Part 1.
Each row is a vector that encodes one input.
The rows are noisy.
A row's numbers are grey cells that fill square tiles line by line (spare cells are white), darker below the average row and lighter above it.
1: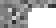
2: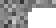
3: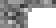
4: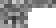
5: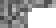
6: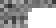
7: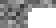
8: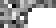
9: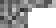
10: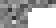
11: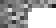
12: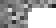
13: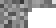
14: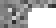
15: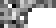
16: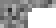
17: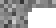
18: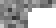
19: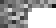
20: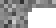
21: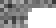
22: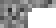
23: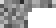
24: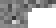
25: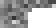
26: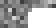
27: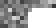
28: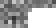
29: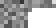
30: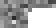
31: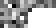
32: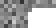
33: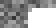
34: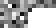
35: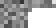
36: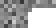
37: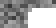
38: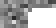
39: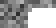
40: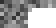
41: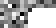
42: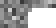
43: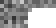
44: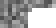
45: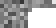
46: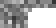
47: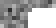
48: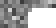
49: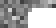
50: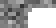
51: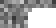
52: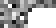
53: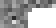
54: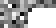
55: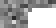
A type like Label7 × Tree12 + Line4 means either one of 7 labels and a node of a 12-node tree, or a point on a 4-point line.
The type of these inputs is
List2(Line4).
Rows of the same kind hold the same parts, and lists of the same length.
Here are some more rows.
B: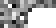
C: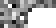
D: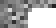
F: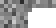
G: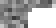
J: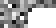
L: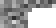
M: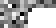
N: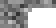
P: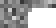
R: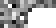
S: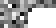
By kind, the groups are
B, C, J, M, R, S
D, F, P
G, L, N

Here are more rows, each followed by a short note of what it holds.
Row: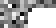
the empty list
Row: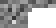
a list of two items
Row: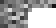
a list of one item
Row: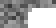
a list of two items
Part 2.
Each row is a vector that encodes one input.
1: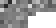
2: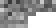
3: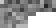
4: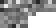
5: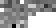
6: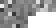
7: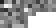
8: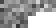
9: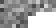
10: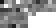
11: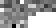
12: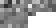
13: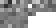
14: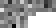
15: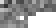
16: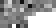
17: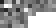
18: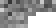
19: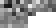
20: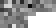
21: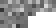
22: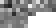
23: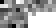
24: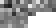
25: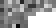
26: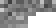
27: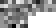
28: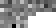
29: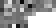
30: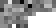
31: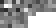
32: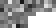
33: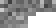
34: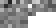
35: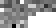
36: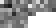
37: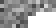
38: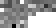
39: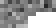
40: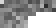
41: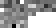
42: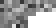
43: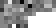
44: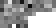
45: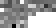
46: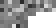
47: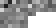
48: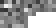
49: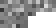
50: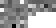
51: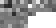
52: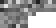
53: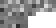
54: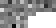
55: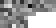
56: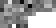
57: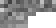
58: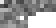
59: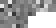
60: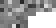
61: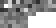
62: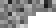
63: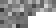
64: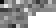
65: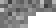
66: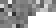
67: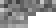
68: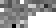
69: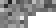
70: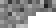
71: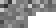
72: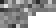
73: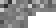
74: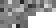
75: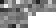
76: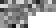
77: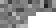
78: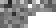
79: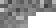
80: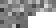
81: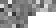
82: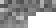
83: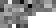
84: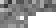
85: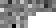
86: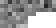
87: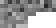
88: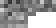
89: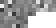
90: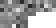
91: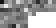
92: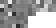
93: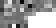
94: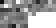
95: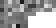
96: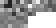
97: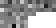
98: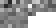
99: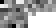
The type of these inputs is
Bool × Line8.
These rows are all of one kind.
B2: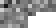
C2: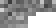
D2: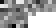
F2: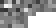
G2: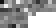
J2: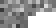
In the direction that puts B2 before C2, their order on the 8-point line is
J2, B2, C2, F2, G2, D2.
